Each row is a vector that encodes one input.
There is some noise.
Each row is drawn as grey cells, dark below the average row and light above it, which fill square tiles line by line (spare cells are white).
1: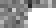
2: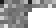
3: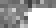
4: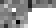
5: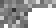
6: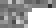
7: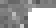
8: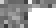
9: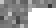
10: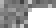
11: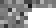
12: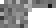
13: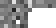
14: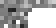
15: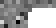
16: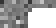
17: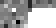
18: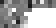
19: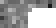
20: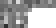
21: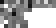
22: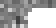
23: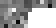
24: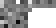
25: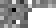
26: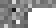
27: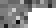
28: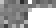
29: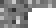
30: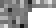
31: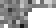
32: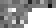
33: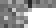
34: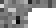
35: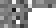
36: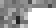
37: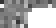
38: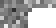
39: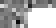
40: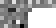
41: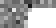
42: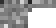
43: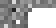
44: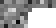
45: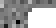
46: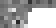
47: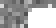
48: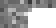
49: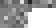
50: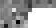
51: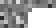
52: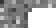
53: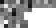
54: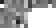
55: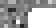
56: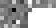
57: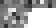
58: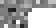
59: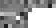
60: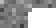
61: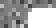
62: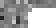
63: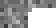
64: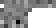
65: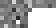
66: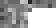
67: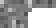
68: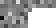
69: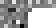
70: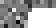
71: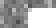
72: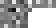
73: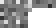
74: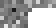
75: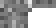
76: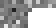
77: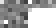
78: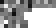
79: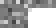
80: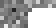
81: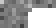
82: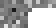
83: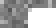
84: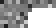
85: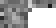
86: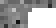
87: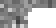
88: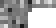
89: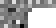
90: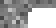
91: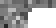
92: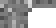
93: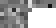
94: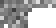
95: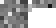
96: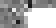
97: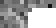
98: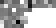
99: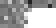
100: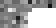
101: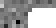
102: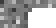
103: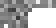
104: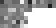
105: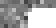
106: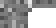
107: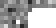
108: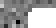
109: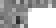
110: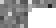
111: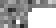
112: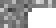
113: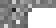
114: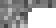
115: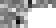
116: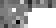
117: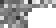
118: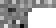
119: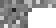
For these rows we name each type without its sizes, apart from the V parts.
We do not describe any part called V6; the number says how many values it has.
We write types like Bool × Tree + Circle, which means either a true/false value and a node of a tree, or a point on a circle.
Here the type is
List(Bool × V6).
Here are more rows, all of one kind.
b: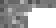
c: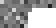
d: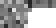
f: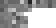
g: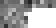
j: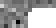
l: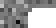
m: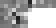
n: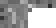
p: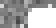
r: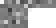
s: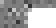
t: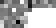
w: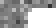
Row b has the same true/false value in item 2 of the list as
l, n, p and t.
